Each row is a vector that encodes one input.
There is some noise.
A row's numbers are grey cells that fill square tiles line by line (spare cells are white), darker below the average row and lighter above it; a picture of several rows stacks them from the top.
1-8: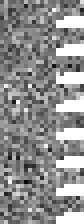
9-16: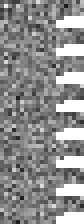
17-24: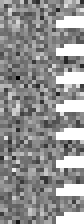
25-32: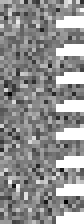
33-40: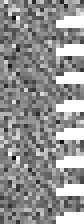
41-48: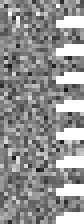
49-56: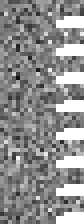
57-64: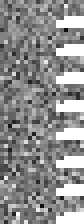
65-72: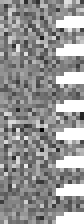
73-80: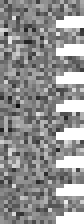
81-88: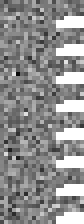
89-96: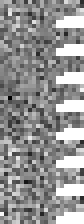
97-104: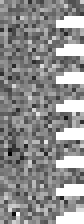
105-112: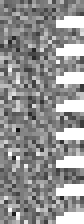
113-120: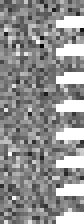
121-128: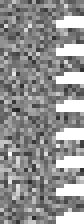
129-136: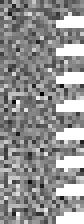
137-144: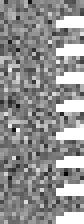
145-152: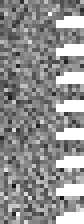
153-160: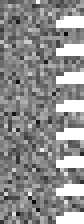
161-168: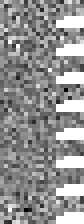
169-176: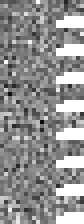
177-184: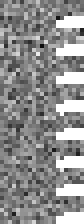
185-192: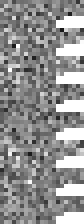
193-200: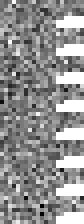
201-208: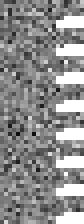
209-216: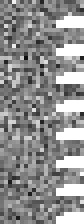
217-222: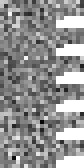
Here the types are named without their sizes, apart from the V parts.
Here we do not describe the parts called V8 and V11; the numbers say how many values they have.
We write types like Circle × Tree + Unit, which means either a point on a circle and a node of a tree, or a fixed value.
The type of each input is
((Bool × Circle + Unit) × V11 + Unit) × Circle × V8.
